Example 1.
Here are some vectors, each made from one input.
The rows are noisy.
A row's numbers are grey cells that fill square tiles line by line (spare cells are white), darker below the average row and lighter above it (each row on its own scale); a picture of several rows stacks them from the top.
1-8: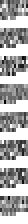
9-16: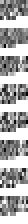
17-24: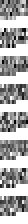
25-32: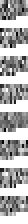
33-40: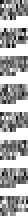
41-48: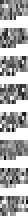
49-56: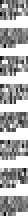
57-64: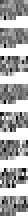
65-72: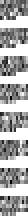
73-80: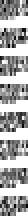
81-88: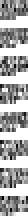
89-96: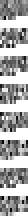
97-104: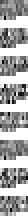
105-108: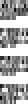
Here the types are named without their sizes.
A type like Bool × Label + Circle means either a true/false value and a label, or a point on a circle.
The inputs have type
Line.
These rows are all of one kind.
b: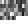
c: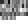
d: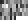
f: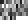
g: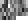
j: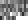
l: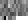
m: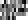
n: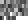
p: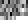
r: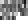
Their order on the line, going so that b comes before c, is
b, n, j, r, m, g, l, f, d, c, p.
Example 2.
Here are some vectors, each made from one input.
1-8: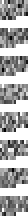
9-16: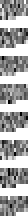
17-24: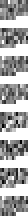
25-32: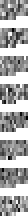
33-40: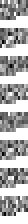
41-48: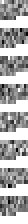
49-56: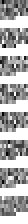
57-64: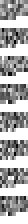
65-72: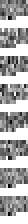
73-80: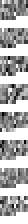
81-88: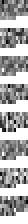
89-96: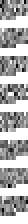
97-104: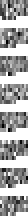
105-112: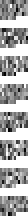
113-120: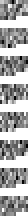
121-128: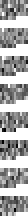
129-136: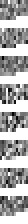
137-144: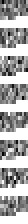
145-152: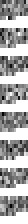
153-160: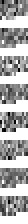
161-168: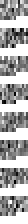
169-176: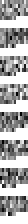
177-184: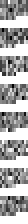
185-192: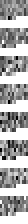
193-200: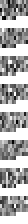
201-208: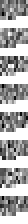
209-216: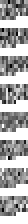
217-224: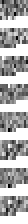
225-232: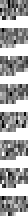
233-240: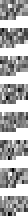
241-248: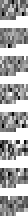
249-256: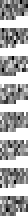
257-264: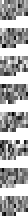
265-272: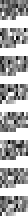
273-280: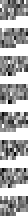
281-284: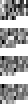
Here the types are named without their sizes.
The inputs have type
Label.
